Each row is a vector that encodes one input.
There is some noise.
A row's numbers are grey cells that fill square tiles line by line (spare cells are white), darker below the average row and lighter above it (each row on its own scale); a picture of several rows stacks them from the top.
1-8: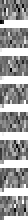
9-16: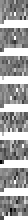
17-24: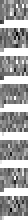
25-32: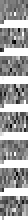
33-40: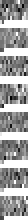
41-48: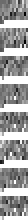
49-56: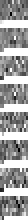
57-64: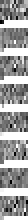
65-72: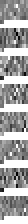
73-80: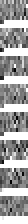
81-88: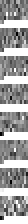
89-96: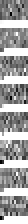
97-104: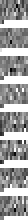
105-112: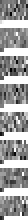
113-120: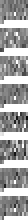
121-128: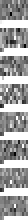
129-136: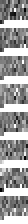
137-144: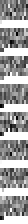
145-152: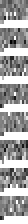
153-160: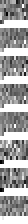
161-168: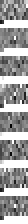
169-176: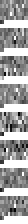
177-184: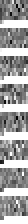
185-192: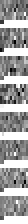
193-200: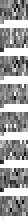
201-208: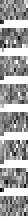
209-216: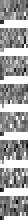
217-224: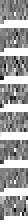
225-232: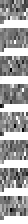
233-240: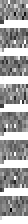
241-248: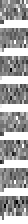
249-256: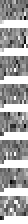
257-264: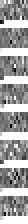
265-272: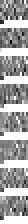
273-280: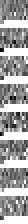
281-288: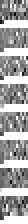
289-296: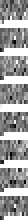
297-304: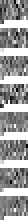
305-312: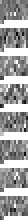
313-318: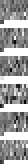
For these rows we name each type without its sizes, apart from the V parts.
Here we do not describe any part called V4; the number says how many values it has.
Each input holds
either a node of a tree, or a list of items, each a true/false value and a value of V4.
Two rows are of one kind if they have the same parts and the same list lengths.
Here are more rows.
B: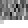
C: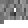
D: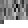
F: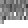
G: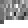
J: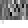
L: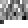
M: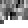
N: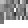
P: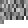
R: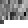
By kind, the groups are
B, D, F, J
C, M, R
G, L, N
P

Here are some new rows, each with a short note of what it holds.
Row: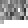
the empty list
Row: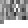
a list of two items
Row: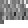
a list of two items
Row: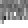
a node of a tree
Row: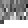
a node of a tree
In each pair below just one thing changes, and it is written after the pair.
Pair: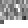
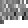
the value of V4 in item 2 of the list
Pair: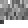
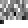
the value of V4 in item 2 of the list
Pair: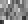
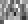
the value of V4 in item 2 of the list
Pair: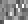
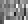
the value of V4 in item 2 of the list
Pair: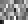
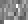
the value of V4 in item 2 of the list
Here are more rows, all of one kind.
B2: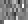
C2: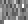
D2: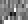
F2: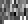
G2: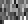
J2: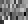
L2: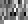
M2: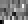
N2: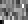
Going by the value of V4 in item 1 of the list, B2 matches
C2, F2 and G2.
